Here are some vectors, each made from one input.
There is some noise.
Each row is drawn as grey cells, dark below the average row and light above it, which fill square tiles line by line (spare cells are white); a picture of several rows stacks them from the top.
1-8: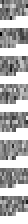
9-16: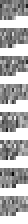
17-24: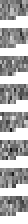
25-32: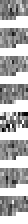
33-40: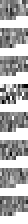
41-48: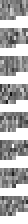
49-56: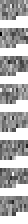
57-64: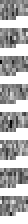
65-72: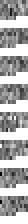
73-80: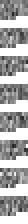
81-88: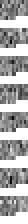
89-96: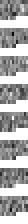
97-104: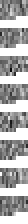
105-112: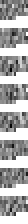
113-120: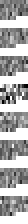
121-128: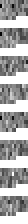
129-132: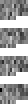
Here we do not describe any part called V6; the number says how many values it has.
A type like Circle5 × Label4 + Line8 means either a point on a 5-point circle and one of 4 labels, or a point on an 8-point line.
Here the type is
List2(Bool × V6).
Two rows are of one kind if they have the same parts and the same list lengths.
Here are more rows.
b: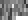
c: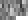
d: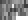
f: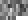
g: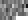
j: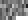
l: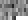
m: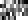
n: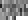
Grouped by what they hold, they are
b, c, d, f, g, j
l, n
m

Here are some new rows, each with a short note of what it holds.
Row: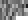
a list of one item
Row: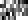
the empty list
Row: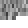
a list of two items
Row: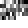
the empty list
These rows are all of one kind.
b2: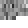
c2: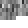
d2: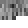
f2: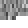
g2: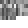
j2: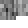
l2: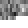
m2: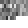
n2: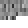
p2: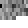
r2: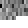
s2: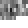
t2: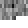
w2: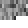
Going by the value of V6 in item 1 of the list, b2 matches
f2, g2, m2 and n2.
